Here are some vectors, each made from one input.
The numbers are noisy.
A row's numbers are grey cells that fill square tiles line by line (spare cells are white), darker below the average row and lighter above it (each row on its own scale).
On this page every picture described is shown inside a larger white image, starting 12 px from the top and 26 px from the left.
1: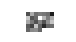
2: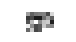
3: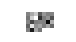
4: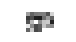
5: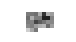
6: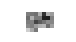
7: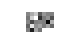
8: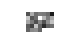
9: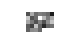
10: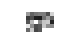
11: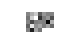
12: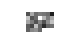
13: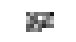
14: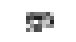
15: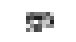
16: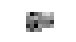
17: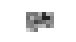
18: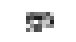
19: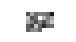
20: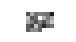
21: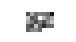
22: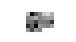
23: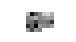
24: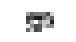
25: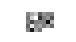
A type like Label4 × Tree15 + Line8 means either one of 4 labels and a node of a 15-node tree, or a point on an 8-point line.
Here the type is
Label5.
